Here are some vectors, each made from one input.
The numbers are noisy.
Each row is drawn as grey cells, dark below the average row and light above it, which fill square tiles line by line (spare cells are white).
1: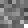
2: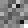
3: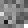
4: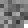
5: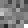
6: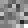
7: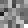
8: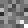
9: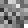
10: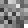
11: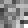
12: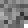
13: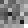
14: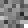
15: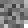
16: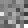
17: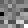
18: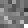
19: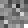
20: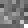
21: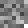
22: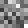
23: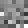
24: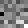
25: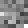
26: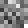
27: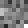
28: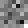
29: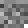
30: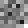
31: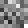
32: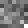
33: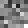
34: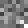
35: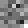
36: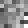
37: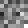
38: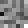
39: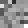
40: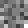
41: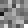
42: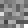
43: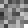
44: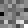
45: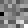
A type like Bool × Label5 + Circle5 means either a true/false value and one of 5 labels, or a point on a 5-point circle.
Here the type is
List2(Circle6).
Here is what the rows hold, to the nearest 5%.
All of them are lists of up to two points on a 6-point circle: about 10% are empty, 35% hold one and 55% two.
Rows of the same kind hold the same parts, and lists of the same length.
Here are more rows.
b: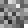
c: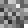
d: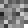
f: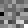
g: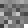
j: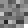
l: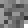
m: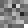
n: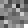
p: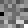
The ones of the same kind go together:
b, c
d, f, n, p
g, j, l, m

